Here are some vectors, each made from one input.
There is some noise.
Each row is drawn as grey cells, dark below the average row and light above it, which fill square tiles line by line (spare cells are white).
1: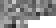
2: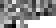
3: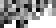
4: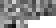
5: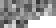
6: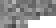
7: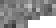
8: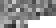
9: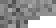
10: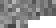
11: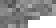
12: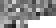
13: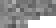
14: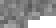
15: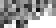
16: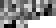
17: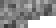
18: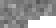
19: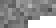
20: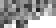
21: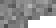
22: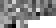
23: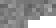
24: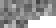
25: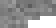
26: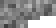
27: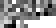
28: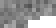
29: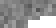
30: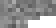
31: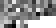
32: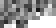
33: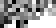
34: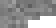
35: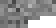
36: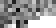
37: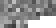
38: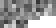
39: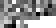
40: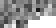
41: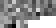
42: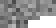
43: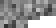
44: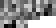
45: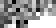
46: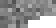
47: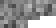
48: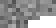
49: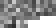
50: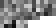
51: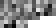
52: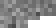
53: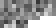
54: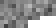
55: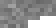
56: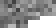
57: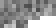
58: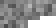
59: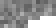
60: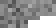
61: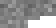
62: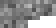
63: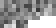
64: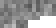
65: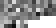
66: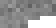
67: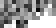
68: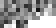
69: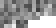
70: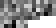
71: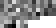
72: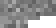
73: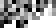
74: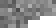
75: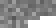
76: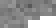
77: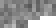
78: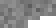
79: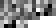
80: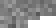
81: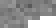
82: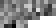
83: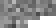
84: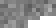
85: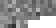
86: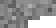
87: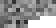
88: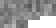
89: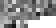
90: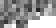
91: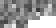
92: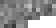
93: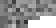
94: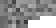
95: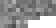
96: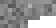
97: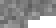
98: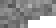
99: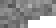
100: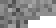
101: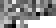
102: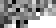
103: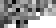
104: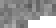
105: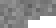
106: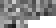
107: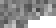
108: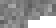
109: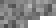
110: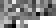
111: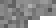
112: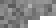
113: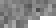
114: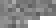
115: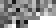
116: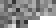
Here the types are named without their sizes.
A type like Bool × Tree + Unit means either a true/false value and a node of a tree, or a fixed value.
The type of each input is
Bool × Line.
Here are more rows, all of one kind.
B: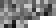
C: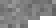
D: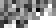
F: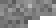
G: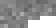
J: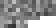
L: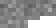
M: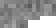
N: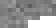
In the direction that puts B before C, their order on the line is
B, D, L, J, N, M, C, F, G.
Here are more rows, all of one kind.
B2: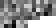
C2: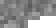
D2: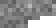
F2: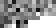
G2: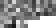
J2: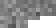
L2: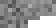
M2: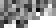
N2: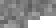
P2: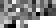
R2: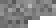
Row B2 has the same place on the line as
C2, M2 and N2.
